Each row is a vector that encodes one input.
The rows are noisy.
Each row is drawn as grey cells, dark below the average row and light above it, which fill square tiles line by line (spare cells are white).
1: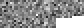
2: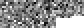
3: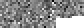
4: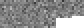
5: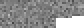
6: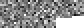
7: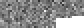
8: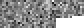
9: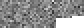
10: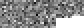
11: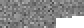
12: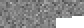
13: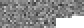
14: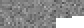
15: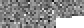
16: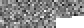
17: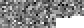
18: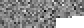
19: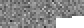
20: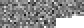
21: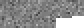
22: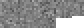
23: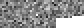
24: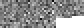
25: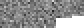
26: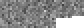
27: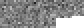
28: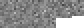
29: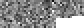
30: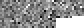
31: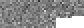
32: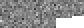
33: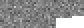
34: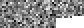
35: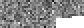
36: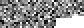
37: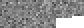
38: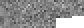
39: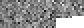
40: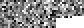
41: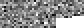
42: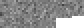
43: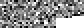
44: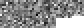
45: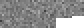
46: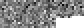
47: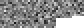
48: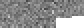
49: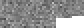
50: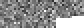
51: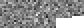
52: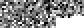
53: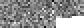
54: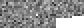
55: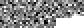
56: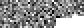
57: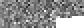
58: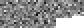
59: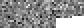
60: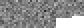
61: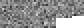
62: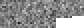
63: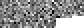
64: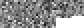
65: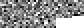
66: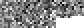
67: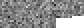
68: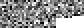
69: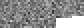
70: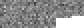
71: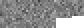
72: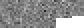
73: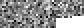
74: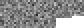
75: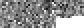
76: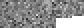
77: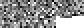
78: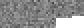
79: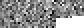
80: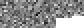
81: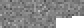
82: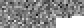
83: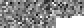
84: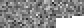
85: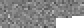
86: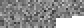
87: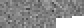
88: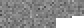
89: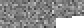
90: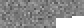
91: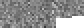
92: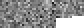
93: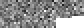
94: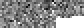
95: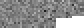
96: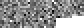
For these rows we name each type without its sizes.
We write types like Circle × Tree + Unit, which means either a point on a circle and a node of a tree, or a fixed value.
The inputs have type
(Bool × Bool × Bool × Line + Label × Label × Label) × Label.
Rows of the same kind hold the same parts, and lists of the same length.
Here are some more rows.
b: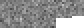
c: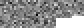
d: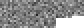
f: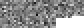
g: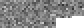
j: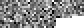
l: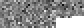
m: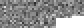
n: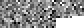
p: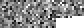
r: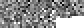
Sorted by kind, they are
b, c, n, p
d, f, g, j, l, m, r

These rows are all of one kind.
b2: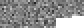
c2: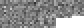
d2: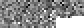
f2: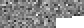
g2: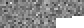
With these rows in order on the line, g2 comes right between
c2 and f2.
